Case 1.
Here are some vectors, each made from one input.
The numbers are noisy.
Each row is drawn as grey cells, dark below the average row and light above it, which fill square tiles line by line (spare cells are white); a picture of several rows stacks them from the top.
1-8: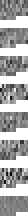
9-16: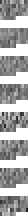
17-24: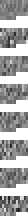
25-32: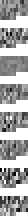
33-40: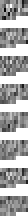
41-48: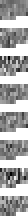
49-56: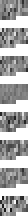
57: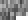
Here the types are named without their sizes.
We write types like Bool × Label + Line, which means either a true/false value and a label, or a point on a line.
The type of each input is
Bool × (Tree + Unit).
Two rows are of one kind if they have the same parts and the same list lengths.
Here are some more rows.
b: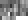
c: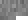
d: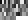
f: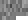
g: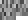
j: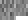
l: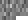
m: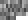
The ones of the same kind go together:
b, c, d, f, g, l, m
j

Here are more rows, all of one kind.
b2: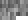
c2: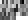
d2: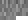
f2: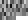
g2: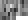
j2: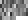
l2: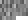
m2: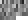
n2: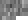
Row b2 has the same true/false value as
j2, m2 and n2.
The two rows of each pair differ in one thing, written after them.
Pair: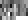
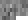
the node of the tree
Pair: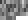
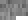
the node of the tree
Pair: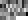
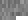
the node of the tree
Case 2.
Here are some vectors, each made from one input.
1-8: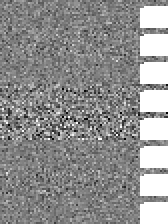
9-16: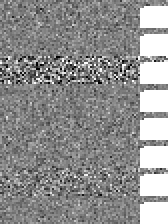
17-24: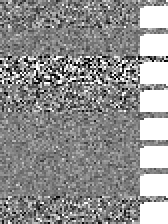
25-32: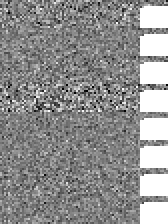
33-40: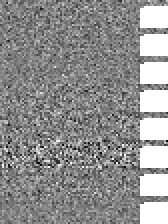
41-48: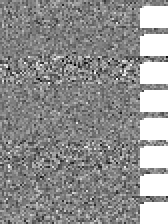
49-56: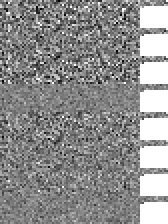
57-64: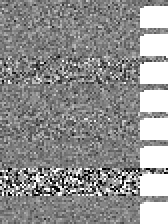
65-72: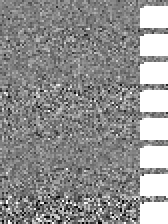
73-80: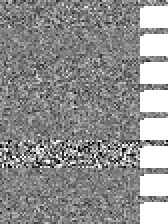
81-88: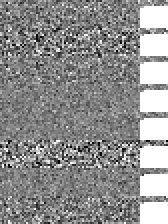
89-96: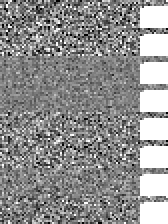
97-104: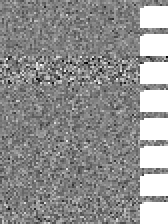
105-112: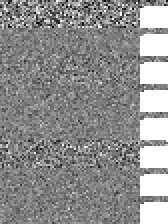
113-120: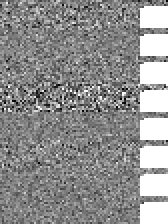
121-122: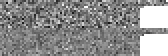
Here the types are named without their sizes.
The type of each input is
Line × (Tree + Unit).
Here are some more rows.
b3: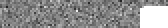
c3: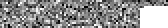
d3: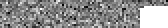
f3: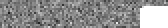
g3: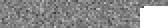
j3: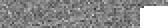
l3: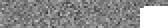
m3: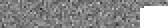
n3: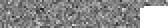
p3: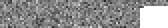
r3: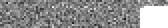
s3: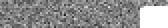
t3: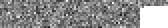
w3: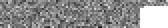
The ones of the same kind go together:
b3, f3, r3, s3, w3
c3, d3, g3, j3, l3, m3, n3, p3, t3

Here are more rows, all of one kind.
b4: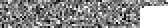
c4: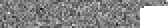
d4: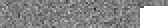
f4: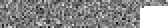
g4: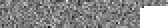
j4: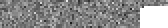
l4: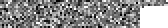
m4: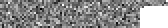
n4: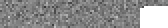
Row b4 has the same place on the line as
c4, f4 and m4.
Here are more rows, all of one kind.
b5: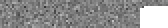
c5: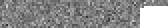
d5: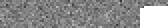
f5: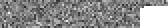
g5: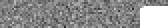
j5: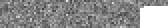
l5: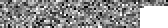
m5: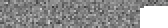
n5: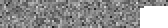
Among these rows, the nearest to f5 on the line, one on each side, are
c5 and d5.
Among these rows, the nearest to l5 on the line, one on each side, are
d5 and g5.
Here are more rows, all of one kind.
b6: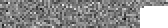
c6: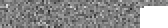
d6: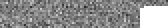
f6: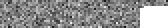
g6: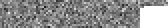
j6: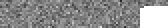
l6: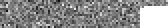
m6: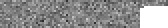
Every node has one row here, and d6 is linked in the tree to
g6.
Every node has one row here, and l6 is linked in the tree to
b6 and c6.
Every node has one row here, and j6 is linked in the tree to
b6, f6 and g6.
